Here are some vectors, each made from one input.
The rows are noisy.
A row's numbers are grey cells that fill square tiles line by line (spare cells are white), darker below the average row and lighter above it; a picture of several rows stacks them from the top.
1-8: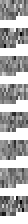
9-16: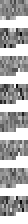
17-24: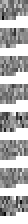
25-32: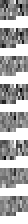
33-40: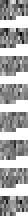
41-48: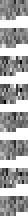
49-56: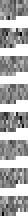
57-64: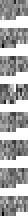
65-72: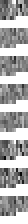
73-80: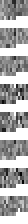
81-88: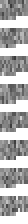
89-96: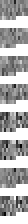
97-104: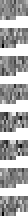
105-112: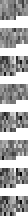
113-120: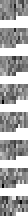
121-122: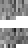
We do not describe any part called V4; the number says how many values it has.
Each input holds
a point on a 5-point line and a true/false value, together with a list of up to two values of V4.
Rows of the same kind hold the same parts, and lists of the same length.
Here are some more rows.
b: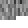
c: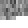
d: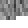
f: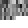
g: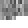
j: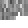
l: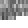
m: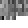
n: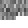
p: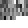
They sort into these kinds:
b, c, d, f, g, n
j, p
l, m

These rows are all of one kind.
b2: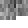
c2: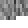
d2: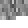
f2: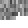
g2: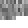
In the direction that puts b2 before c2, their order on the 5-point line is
b2, c2, d2, g2, f2.
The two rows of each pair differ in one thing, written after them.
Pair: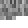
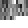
the true/false value
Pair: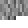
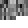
the true/false value
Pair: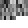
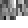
the place on the 5-point line
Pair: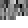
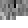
the true/false value
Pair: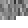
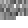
the place on the 5-point line
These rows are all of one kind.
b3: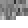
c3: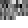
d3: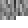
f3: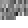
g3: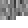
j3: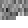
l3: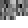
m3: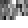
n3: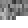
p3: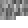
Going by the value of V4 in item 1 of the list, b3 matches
f3, j3, n3 and p3.
